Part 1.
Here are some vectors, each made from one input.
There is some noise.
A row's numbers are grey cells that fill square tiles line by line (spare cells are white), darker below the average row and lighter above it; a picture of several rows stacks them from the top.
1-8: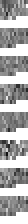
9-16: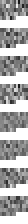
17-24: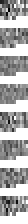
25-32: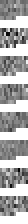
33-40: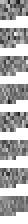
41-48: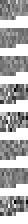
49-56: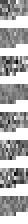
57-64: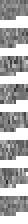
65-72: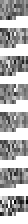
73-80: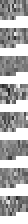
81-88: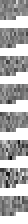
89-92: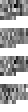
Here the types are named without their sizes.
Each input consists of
a true/false value, together with either a fixed value, or a node of a tree.
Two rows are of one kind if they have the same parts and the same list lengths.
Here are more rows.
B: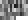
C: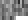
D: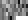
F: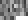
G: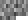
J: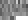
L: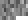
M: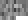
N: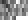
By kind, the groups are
B, L
C, D, F, G, J, M, N

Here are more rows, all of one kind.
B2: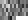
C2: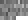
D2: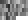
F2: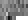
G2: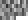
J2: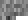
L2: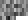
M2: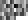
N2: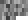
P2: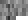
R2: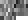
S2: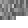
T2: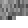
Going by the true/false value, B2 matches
C2, G2 and S2.
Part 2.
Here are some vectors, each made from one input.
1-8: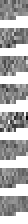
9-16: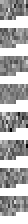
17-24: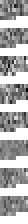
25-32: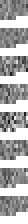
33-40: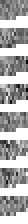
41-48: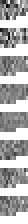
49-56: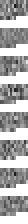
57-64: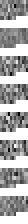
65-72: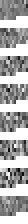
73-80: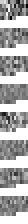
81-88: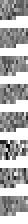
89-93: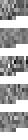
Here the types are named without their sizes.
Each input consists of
a true/false value, together with either a fixed value, or a node of a tree.
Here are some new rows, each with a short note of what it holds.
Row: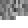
a node of a tree and a true/false value
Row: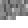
a true/false value
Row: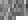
a node of a tree and a true/false value
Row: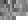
a node of a tree and a true/false value
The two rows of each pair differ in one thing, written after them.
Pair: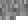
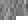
the true/false value
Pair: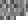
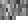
the node of the tree
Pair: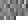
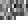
the node of the tree
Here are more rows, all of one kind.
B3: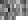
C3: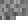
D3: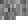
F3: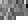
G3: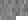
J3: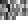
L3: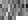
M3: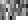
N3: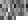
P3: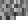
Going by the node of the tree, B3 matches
C3, D3, J3 and P3.
